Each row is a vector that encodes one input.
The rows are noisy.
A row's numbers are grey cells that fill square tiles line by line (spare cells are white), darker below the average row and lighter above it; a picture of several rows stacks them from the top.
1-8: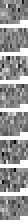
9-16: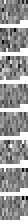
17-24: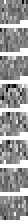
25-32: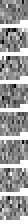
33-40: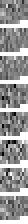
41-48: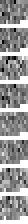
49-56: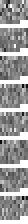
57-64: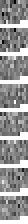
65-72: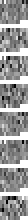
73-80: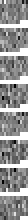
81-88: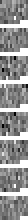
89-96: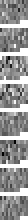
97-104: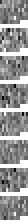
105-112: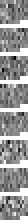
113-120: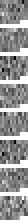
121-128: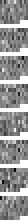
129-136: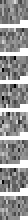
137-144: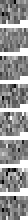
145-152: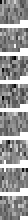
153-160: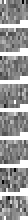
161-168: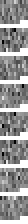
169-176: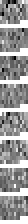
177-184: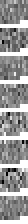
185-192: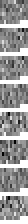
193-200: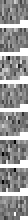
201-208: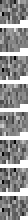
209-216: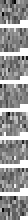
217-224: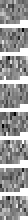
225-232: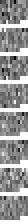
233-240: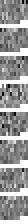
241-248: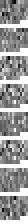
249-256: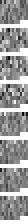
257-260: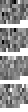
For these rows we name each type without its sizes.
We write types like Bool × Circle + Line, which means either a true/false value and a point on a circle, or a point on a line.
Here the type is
(Bool × Label + Unit) × List(Line).
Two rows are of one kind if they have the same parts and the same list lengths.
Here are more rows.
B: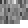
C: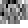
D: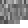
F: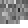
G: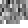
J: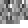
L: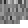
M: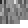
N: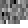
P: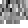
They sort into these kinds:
B, D, L, M
C
F
G, P
J
N

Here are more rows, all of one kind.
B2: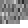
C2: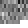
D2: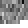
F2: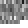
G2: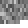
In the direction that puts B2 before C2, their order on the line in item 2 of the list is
B2, C2, D2, F2, G2.
